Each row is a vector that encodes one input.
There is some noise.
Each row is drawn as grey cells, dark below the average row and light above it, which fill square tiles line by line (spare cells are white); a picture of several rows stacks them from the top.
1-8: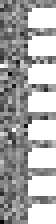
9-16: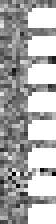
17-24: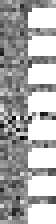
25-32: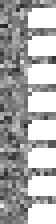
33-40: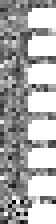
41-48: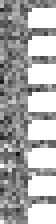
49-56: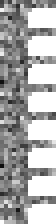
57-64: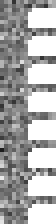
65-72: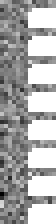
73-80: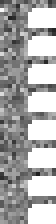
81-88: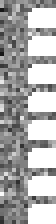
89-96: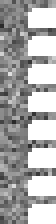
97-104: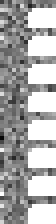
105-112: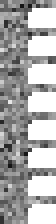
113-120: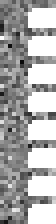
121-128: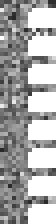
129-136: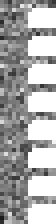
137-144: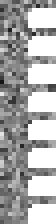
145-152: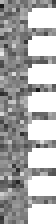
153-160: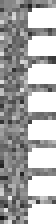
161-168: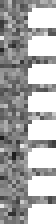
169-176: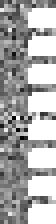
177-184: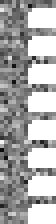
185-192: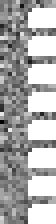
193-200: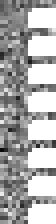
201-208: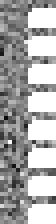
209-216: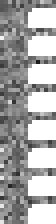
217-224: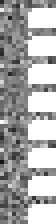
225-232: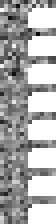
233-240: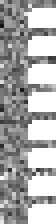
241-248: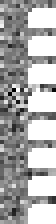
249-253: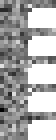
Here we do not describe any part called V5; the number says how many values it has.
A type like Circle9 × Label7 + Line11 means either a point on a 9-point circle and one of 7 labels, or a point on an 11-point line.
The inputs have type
List2(Bool × V5).
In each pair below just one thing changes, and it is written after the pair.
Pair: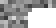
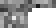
the value of V5 in item 2 of the list
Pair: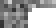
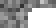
the value of V5 in item 1 of the list
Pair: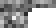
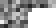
the true/false value in item 2 of the list
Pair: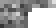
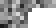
the true/false value in item 2 of the list
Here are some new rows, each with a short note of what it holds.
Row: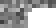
a list of one item
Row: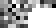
the empty list
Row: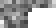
a list of two items
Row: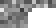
a list of one item
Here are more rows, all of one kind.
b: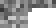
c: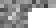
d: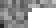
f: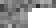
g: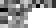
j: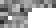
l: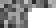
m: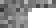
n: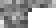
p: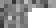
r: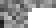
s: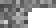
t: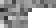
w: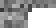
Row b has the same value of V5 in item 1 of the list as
f, m and s.
